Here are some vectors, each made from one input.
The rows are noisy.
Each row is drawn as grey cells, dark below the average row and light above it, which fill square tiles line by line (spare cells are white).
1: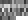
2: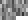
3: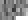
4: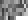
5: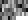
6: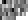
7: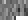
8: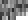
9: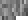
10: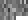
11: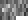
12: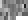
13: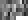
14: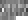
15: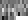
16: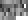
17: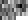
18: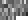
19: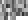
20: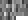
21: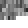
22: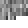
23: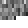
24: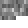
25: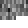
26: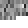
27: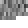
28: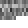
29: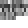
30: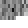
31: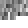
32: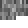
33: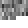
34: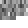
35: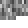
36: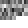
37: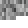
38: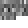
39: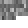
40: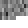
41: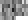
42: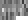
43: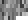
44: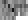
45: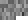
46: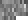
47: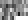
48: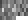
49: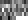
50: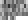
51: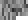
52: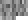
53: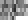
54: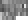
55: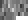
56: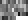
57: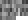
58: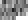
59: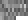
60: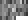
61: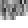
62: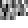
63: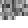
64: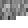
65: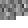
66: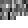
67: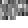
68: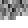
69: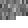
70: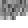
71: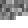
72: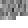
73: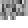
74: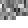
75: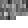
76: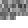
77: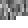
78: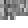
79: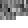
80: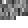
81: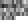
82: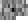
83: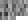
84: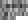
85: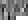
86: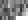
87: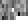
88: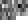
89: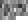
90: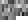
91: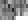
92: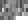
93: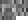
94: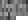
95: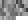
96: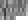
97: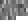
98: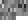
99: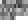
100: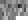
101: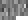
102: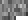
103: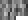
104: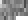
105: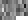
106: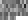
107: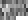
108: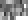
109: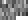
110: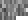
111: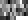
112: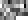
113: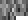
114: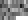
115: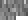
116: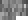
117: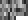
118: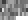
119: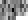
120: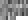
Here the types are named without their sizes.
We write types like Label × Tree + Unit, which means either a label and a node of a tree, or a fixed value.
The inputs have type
(Label + Line) × Line.
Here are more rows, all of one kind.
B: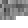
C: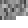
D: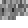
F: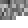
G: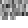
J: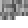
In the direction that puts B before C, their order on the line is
B, F, C, J, G, D.
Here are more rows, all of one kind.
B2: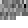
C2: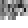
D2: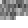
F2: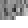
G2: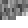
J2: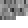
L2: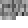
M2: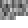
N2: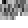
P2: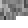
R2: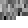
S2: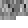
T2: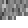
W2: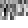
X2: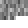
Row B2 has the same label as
D2, P2, R2 and X2.
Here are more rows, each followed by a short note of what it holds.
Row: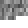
a label and a point on a line
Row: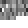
a point on each of two lines
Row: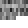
a point on each of two lines
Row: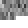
a label and a point on a line
